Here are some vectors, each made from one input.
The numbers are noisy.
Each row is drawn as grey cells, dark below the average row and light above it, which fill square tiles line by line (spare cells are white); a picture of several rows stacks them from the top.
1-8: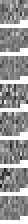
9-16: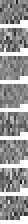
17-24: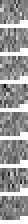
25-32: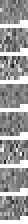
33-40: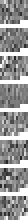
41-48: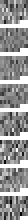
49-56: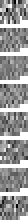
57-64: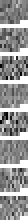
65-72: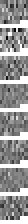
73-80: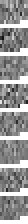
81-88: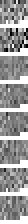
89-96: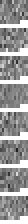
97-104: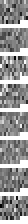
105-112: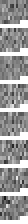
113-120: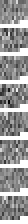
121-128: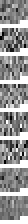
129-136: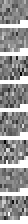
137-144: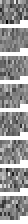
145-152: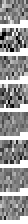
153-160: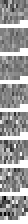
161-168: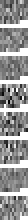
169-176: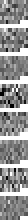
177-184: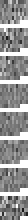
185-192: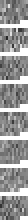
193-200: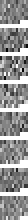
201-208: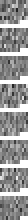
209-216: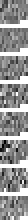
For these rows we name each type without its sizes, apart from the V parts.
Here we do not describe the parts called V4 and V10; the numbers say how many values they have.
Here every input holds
a point on a circle, a point on a line, a value of V4 and a value of V10.
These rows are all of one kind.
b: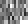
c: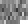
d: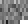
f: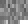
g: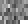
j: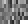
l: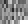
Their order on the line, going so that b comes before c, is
b, f, j, c, d, l, g.
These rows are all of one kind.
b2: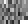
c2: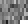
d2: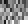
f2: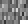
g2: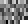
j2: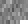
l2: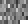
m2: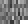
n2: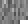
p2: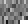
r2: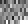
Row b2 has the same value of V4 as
l2 and m2.
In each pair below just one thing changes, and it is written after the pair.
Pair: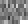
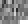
the place on the line
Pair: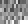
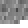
the place on the circle
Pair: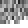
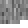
the place on the circle
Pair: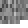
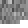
the place on the circle
